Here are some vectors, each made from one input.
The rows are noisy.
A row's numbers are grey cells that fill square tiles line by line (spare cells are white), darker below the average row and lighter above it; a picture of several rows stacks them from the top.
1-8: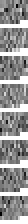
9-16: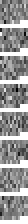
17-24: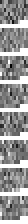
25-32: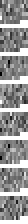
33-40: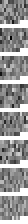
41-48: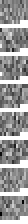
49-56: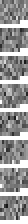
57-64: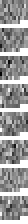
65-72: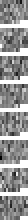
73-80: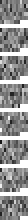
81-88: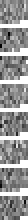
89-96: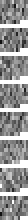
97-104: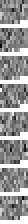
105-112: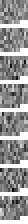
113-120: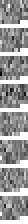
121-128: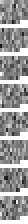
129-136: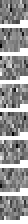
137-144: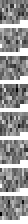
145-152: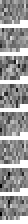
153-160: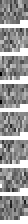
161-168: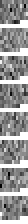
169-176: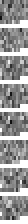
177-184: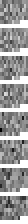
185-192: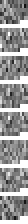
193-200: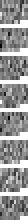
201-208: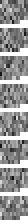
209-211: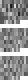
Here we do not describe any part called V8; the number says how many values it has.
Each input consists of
a value of V8, together with either one of 10 labels, or a node of a 10-node tree and a value of V8.
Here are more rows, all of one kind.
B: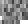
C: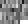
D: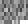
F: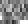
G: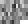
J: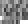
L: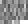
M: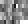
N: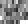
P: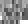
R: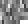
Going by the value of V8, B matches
J, N and P.
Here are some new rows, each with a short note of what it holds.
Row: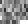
one of 10 labels and a value of V8
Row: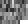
a node of a 10-node tree and two values of V8
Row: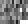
a node of a 10-node tree and two values of V8
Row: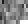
a node of a 10-node tree and two values of V8
